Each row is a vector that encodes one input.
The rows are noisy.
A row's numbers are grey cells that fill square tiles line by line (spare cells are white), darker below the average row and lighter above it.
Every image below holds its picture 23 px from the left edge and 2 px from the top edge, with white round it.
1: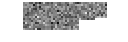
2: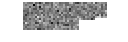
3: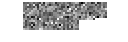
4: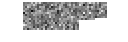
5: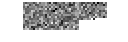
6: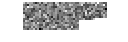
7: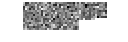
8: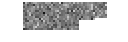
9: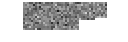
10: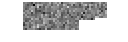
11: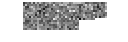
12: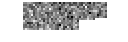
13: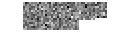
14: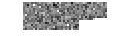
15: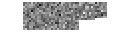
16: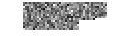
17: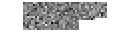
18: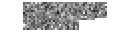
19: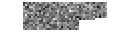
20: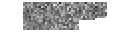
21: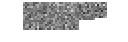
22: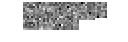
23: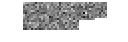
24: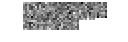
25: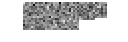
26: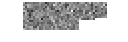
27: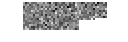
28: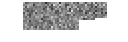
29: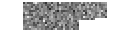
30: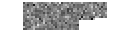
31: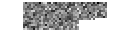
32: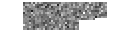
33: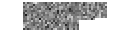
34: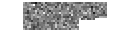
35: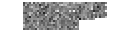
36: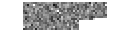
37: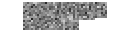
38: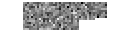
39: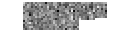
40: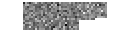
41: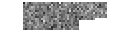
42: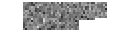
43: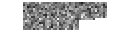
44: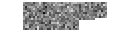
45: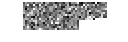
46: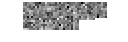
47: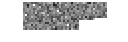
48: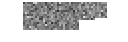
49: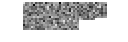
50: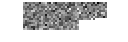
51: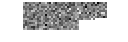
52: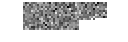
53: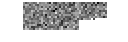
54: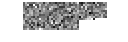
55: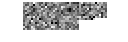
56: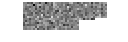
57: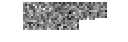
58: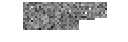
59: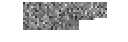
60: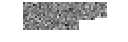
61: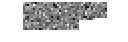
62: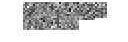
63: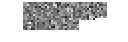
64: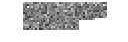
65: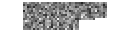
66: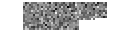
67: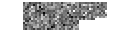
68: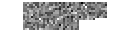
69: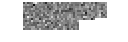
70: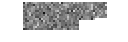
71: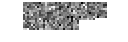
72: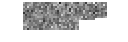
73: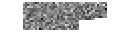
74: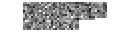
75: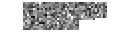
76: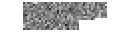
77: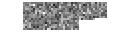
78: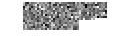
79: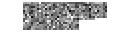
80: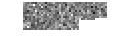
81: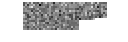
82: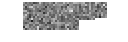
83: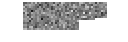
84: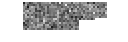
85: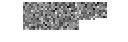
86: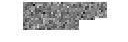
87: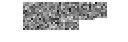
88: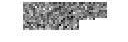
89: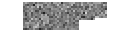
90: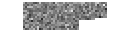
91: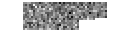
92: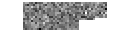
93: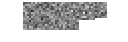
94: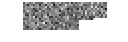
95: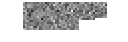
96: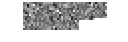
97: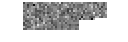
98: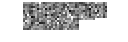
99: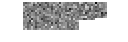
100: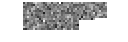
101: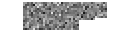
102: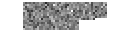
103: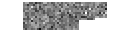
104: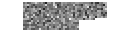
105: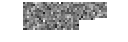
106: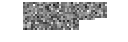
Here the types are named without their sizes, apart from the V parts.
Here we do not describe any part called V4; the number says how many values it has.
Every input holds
either four true/false values and a value of V4, or a list of points on a circle.
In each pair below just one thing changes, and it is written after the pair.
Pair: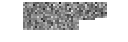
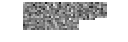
the value of V4
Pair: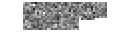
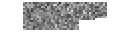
the value of V4
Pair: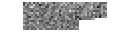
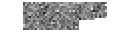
one of the four true/false values
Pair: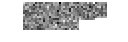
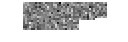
one of the four true/false values
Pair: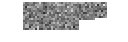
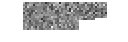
one of the four true/false values
